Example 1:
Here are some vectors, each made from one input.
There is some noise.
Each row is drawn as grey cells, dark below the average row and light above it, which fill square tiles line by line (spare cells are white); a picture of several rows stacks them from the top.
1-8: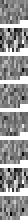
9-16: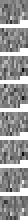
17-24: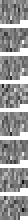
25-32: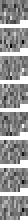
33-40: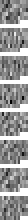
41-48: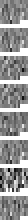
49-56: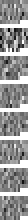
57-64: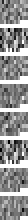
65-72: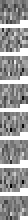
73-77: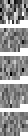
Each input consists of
a list of up to two points on a 5-point line.
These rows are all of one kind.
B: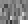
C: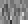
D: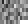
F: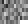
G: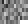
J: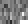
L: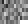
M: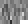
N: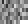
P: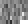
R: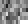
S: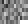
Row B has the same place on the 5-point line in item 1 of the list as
C, J, M and P.
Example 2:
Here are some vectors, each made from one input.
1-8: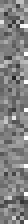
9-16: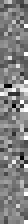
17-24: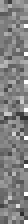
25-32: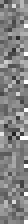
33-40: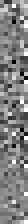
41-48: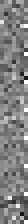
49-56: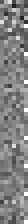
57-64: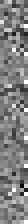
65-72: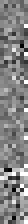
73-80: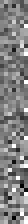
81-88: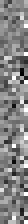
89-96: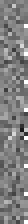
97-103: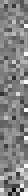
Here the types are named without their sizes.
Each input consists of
a list of points on a line.
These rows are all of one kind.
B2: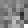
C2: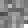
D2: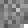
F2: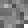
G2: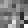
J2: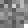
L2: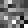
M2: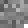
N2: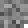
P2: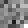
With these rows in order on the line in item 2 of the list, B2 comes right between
C2 and G2.
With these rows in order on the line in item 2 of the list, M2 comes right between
F2 and J2.
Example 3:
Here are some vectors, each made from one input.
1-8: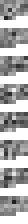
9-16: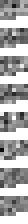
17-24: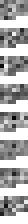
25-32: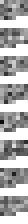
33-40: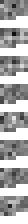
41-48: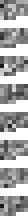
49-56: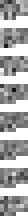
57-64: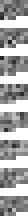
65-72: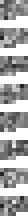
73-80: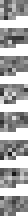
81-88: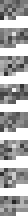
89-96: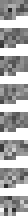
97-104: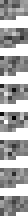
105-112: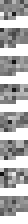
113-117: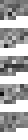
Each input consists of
a point on a 9-point line, together with either a fixed value, or three true/false values.
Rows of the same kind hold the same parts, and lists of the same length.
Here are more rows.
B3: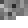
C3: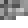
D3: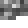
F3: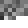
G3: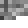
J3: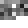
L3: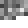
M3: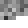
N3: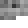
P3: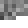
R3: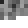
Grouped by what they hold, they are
B3, C3, F3, G3, L3, N3, P3, R3
D3, J3, M3

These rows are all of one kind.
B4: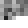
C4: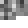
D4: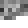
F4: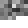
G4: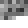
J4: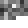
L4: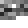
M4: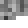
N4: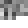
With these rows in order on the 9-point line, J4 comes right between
F4 and L4.
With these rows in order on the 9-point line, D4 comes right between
B4 and G4.
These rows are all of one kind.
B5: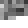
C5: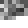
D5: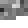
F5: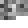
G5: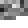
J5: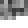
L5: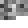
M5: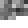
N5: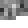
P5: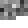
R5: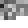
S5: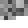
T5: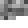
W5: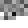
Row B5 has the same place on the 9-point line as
C5, M5, N5 and P5.
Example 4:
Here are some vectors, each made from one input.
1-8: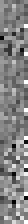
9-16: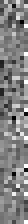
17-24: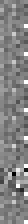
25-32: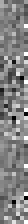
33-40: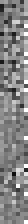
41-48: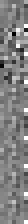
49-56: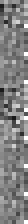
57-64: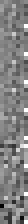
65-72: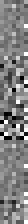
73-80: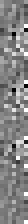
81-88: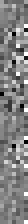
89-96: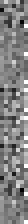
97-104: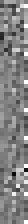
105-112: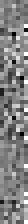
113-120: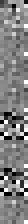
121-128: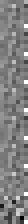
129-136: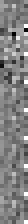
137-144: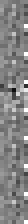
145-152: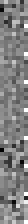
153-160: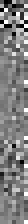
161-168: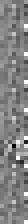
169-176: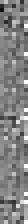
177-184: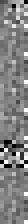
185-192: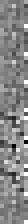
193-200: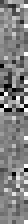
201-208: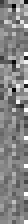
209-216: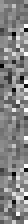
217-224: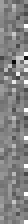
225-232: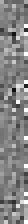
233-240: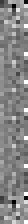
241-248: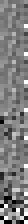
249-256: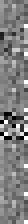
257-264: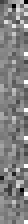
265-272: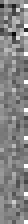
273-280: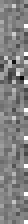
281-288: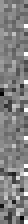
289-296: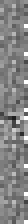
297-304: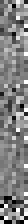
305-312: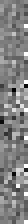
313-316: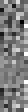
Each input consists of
either a point on a 16-point circle, or a fixed value, or four true/false values.
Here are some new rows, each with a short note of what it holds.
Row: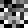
a fixed value
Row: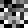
a fixed value
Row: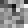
a point on a 16-point circle
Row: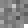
four true/false values
